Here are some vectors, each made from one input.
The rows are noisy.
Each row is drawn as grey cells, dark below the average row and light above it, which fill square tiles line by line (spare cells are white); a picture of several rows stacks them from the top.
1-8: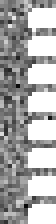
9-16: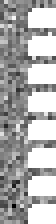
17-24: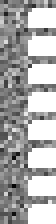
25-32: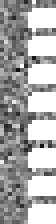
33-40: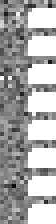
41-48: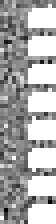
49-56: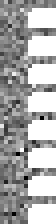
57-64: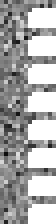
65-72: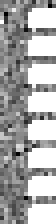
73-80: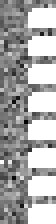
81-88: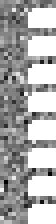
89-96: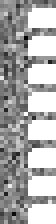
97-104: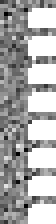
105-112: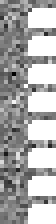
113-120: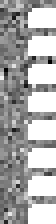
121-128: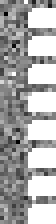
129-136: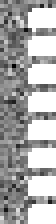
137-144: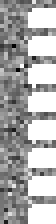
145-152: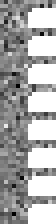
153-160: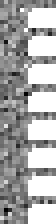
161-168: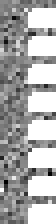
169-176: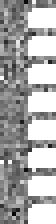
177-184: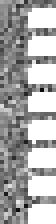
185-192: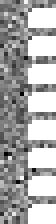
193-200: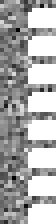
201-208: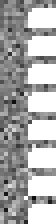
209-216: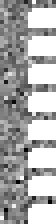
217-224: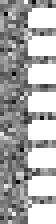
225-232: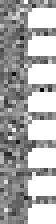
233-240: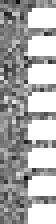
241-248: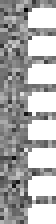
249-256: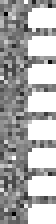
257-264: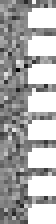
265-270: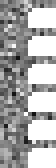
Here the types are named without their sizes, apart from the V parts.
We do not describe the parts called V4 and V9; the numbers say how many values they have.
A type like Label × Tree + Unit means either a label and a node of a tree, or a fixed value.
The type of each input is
Bool × V9 + (Tree + Unit) × V4.
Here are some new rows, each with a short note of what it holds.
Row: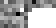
a value of V4
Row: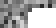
a true/false value and a value of V9
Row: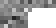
a node of a tree and a value of V4
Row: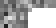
a true/false value and a value of V9
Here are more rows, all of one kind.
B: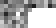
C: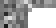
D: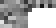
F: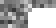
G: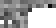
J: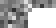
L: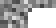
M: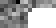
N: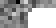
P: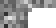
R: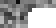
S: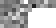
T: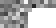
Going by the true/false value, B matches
D, G and R.
